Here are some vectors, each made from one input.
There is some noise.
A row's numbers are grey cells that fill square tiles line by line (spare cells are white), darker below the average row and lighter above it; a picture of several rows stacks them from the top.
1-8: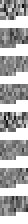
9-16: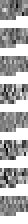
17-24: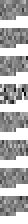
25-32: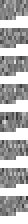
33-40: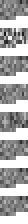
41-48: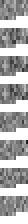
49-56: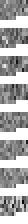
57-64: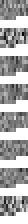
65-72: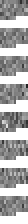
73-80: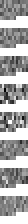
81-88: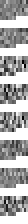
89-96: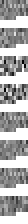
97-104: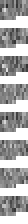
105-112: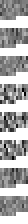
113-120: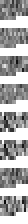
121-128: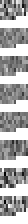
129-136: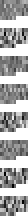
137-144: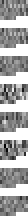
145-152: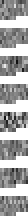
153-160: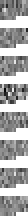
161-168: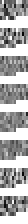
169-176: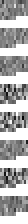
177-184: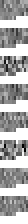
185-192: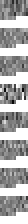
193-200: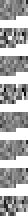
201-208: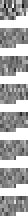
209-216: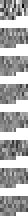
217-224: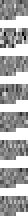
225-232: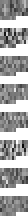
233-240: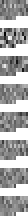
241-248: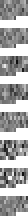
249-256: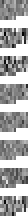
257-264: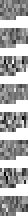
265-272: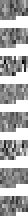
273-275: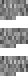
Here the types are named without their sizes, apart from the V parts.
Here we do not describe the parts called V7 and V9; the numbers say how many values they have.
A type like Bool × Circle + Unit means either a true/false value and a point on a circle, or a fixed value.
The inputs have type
Bool × Bool × Bool × Bool + Label × (Line + V7) + V9.
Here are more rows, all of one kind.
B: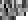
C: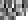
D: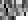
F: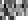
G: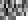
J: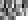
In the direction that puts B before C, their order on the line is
D, F, J, G, B, C.
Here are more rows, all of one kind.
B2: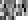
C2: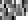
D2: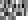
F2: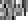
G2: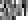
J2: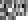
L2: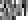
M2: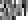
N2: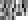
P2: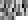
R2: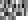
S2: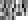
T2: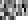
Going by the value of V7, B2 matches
F2, N2 and S2.
